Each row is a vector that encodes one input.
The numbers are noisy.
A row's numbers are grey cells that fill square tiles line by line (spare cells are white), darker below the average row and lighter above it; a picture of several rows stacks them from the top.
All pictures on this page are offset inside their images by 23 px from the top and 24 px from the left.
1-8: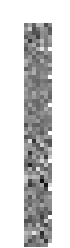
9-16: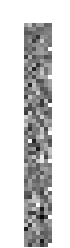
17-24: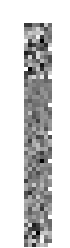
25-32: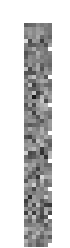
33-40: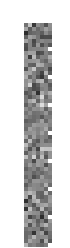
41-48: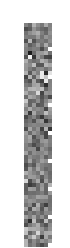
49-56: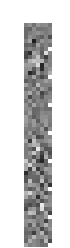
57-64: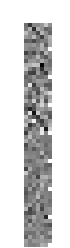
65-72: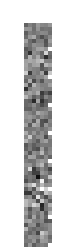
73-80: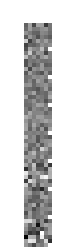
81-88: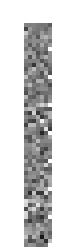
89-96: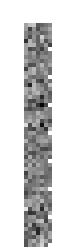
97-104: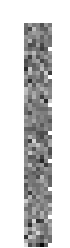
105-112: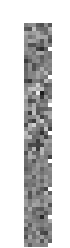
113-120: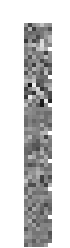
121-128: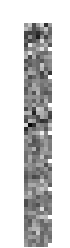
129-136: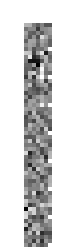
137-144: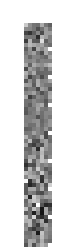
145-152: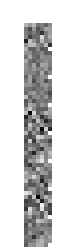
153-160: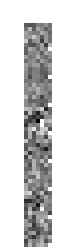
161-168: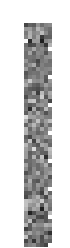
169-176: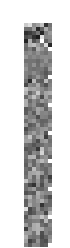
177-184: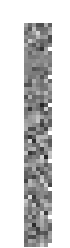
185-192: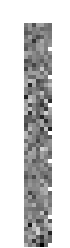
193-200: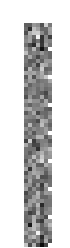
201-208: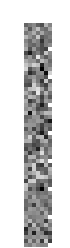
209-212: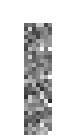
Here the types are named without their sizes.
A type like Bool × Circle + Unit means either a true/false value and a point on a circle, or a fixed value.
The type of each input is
Bool × Circle × (Circle + Line).
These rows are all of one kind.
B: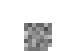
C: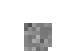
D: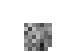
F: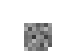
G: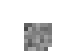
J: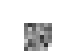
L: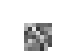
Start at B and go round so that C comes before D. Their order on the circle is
B, F, C, G, J, L, D.
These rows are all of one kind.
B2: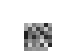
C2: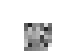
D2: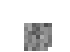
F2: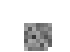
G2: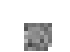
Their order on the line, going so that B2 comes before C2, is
B2, C2, G2, D2, F2.
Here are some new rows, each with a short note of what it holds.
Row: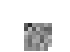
a point on a circle, a point on a line and a true/false value
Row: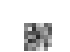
a point on each of two circles and a true/false value
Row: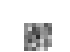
a point on a circle, a point on a line and a true/false value
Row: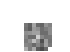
a point on a circle, a point on a line and a true/false value
